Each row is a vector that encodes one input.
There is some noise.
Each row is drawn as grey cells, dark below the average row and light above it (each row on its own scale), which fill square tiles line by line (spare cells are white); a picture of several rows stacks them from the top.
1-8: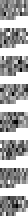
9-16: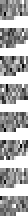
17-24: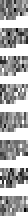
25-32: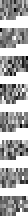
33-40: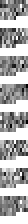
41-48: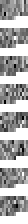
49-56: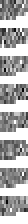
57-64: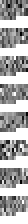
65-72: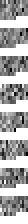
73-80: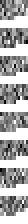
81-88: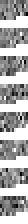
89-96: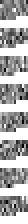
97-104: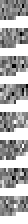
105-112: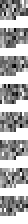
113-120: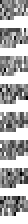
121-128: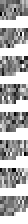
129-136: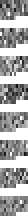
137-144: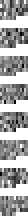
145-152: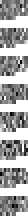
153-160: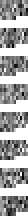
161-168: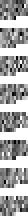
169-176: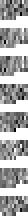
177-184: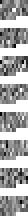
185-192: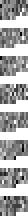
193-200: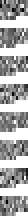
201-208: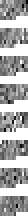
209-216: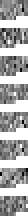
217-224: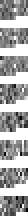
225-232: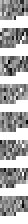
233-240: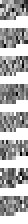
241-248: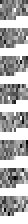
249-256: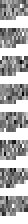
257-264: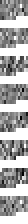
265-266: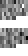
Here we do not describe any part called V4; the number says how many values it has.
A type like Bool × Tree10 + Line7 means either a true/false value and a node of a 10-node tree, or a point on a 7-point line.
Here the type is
Bool × Label8 × V4.
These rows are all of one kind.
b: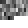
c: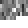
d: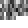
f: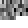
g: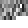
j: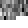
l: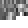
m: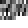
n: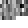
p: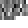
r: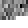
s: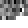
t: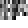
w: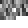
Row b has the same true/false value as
l, p, s and t.
